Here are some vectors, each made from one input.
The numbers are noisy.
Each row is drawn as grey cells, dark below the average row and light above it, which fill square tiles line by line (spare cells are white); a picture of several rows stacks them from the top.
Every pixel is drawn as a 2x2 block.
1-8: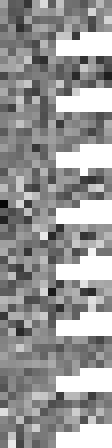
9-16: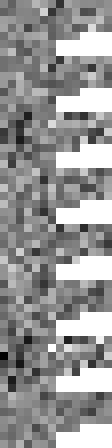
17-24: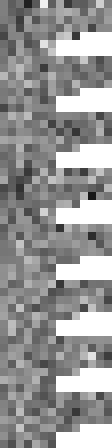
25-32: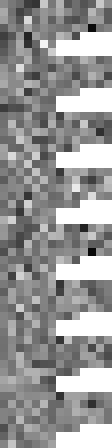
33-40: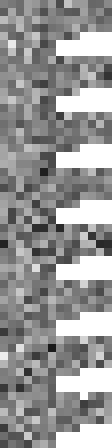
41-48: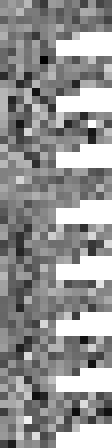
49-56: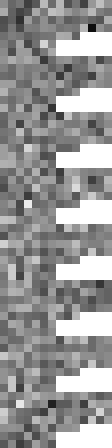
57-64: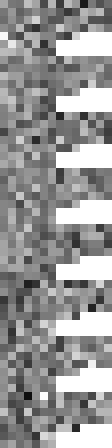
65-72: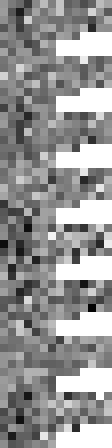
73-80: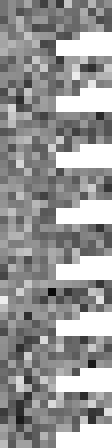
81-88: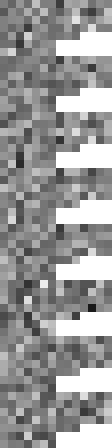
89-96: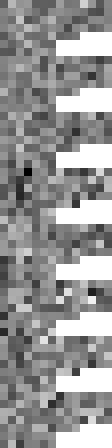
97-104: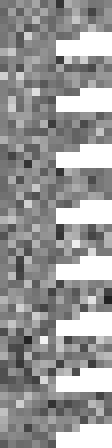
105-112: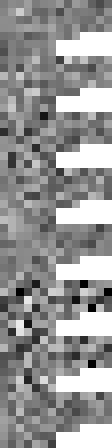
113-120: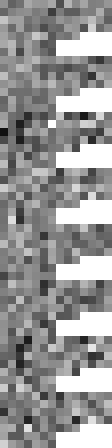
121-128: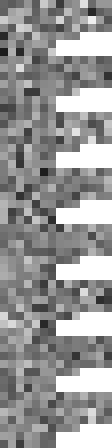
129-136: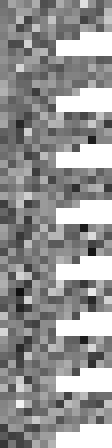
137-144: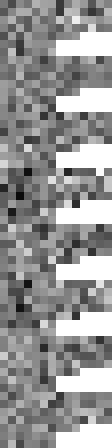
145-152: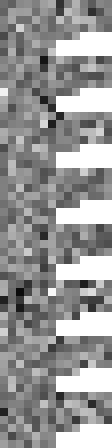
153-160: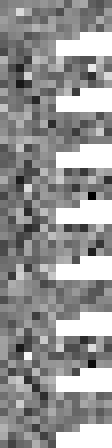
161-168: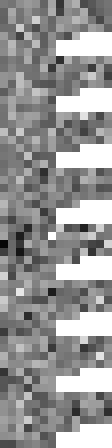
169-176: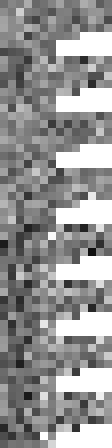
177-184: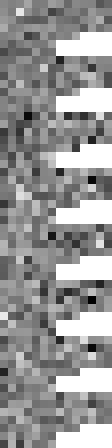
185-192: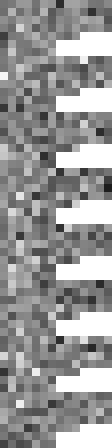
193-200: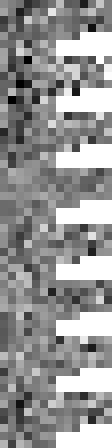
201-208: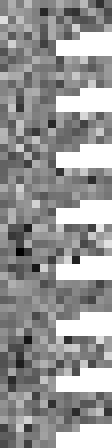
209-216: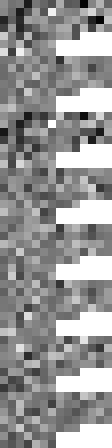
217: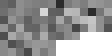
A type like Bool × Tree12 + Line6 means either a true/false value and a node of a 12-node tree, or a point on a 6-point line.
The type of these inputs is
Bool × Bool × Bool × Bool + Circle8.
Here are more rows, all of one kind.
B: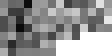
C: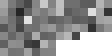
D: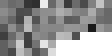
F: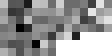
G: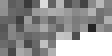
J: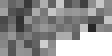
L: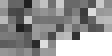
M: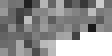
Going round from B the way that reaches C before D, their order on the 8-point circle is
B, C, F, L, M, D, G, J.
